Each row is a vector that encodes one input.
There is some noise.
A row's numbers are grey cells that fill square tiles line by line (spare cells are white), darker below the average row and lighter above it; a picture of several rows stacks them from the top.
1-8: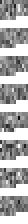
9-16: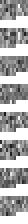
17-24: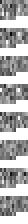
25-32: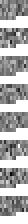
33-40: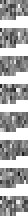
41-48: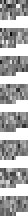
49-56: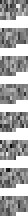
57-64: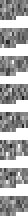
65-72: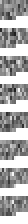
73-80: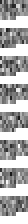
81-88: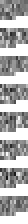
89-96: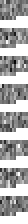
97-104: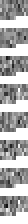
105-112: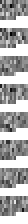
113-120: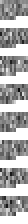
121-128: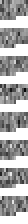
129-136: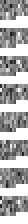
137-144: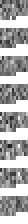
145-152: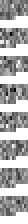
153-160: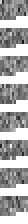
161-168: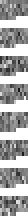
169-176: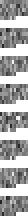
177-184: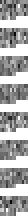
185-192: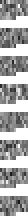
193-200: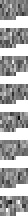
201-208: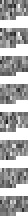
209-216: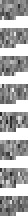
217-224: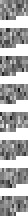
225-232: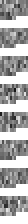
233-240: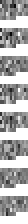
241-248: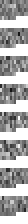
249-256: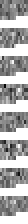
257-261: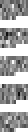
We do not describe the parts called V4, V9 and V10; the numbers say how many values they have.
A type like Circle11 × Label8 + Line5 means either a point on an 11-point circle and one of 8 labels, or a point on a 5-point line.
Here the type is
Tree8 × Tree8 × Tree8 × (Tree8 + Unit) + V4 × V9 × V10.
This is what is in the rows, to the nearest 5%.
About 65% of them hold a node of each of three 8-node trees, together with either a fixed value, or a node of an 8-node tree. The rest hold a value of V4, a value of V9 and a value of V10.
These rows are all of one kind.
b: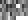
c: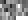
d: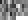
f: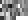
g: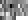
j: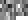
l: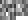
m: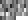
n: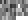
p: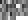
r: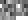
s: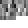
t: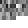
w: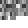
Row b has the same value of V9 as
d, p, t and w.
